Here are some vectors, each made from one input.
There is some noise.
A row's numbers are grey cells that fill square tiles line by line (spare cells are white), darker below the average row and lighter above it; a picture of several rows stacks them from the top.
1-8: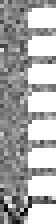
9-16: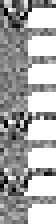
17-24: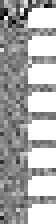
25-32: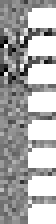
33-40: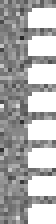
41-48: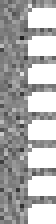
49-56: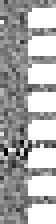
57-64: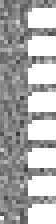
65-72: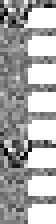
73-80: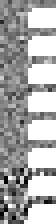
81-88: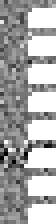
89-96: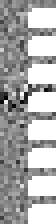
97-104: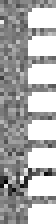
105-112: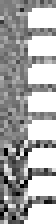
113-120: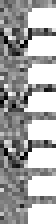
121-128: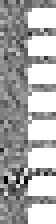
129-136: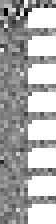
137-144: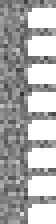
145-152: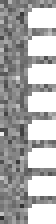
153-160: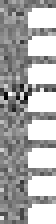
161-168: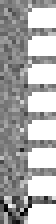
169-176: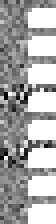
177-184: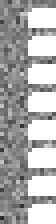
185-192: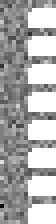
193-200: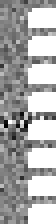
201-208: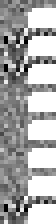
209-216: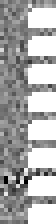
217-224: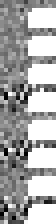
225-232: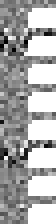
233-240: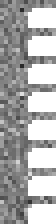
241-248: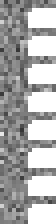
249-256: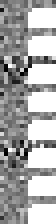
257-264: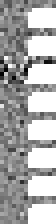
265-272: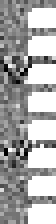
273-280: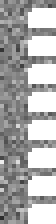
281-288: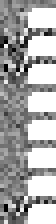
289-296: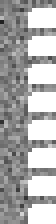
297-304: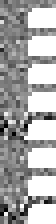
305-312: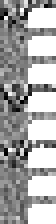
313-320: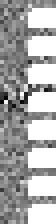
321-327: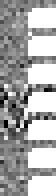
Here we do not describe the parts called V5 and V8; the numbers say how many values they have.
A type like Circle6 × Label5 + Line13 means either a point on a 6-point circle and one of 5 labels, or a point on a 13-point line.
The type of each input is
(Line6 + V8) × Line7 + V5.
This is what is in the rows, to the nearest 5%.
About 85% of them hold a point on a 7-point line, together with either a point on a 6-point line, or a value of V8. The rest hold a value of V5.
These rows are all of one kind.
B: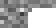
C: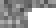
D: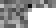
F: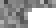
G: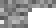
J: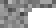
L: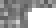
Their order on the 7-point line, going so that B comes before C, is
G, B, J, L, C, F, D.
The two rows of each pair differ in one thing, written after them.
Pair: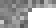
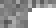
the value of V8
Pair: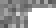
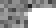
the place on the 7-point line
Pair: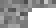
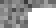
the place on the 7-point line
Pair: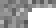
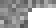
the value of V8
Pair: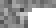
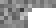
the value of V8
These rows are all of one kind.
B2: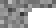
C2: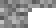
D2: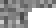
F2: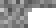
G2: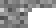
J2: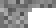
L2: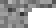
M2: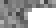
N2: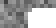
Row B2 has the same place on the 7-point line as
D2 and L2.
